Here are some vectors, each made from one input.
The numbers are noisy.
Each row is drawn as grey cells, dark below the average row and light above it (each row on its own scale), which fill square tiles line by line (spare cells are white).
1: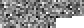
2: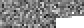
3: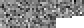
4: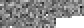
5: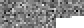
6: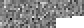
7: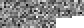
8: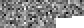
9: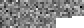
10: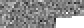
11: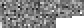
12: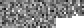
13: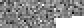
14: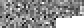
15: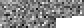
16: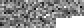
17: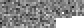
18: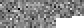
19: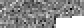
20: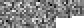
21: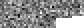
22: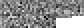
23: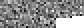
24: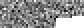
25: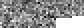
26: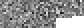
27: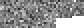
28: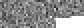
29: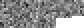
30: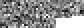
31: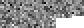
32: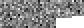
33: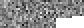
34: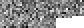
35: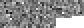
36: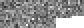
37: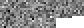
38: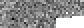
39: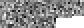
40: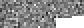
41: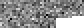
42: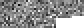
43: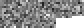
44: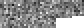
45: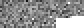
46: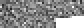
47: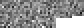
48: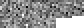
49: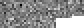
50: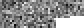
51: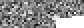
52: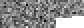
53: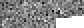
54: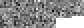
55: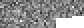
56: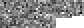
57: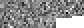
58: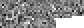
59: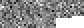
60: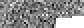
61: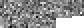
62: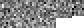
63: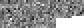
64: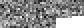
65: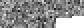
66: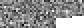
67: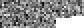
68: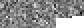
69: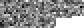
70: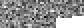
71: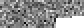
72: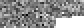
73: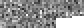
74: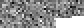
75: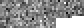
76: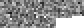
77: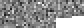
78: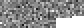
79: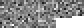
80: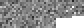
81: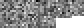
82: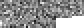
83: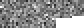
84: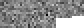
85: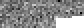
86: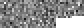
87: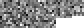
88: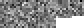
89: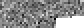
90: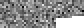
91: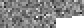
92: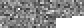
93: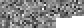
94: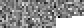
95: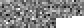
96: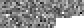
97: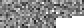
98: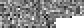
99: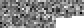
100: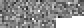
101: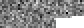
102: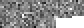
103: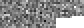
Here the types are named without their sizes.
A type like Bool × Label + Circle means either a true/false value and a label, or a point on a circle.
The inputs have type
(Bool × Circle + Unit) × (Tree + Unit).
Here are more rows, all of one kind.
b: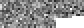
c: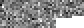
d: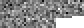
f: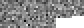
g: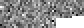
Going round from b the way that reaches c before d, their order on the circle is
b, c, g, f, d.
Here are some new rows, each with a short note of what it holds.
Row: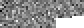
a point on a circle, a node of a tree and a true/false value
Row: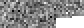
a fixed value
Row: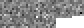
a node of a tree
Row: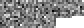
a node of a tree
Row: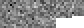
a point on a circle, a node of a tree and a true/false value
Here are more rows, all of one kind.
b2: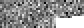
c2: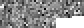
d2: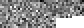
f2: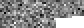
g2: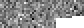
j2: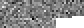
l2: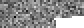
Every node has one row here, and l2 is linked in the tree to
b2.
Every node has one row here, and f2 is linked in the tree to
b2, d2 and j2.
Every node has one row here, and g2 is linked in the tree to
d2.
